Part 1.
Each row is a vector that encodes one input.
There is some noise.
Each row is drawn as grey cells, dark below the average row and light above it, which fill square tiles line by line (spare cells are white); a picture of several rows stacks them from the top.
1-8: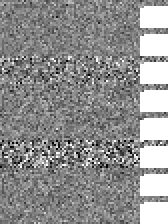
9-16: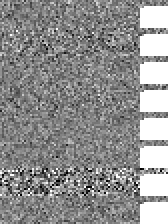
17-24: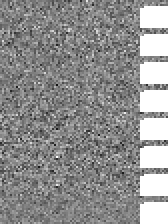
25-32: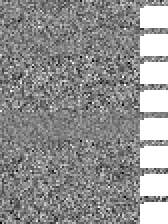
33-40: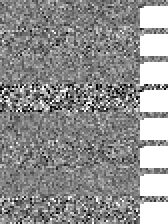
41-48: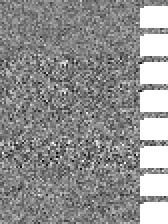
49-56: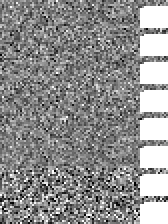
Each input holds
a node of an 11-node tree.
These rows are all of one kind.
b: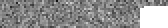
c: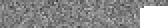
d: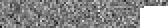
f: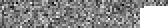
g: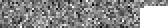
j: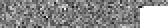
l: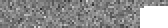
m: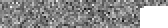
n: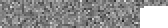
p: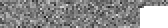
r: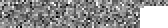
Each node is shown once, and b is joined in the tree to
c and r.
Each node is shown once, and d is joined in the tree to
r.
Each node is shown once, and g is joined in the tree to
l.
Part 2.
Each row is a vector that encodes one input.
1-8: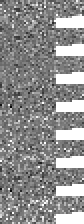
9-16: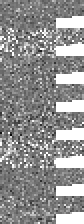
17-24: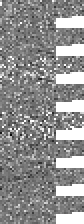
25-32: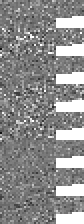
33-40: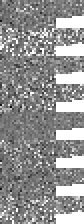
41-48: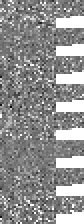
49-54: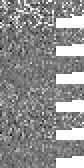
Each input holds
a node of a 10-node tree.
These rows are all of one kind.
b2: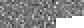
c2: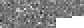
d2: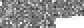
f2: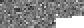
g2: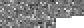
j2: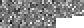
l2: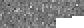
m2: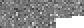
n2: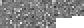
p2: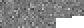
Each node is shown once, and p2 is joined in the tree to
b2, l2 and m2.
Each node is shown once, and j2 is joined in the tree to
f2 and m2.
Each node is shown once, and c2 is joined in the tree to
l2 and n2.
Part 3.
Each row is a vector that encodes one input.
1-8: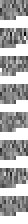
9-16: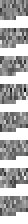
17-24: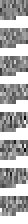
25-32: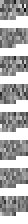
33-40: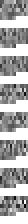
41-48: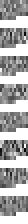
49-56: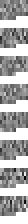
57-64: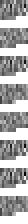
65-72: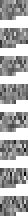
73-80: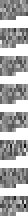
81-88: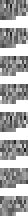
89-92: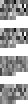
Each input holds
a point on a 5-point line.
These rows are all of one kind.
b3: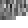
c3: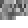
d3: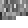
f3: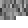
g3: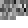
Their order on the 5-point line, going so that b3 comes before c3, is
b3, c3, d3, f3, g3.
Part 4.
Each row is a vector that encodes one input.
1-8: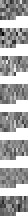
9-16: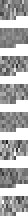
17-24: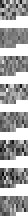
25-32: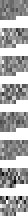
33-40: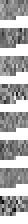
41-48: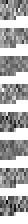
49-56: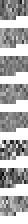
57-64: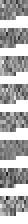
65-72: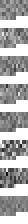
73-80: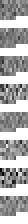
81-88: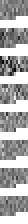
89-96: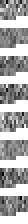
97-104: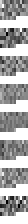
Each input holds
either a fixed value, or three true/false values.
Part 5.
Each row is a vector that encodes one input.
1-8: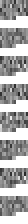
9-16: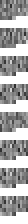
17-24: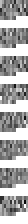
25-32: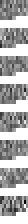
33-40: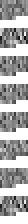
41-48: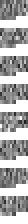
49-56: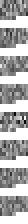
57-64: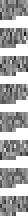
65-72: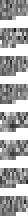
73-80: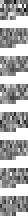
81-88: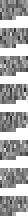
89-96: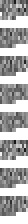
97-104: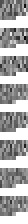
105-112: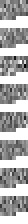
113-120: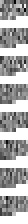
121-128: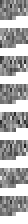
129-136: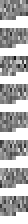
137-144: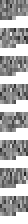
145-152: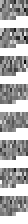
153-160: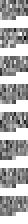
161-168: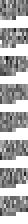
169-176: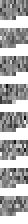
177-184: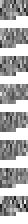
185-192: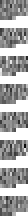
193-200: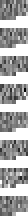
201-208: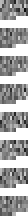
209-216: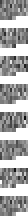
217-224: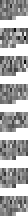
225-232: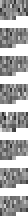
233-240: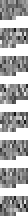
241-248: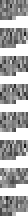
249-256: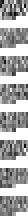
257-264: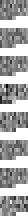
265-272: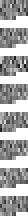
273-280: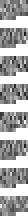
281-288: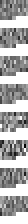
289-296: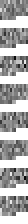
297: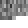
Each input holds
a point on a 10-point line.
